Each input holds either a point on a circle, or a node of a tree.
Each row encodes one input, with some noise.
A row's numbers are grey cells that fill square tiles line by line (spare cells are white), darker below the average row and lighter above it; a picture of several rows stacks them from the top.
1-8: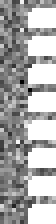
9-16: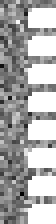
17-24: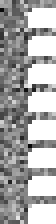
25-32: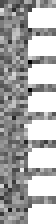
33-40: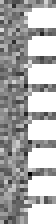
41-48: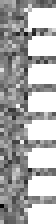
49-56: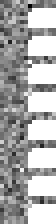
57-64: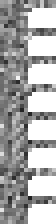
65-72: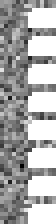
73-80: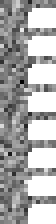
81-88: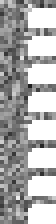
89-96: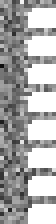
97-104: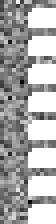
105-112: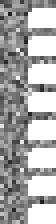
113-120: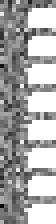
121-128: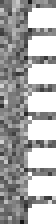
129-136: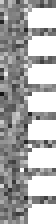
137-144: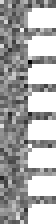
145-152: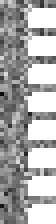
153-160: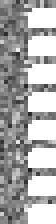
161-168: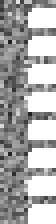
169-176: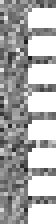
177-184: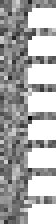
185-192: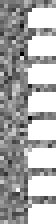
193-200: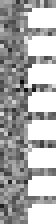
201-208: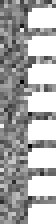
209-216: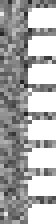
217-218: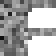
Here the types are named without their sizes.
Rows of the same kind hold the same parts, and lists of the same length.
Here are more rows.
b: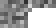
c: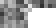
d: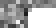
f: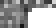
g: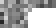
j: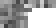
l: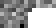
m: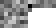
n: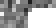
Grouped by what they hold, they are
b, c, g, j
d, f, l, m, n

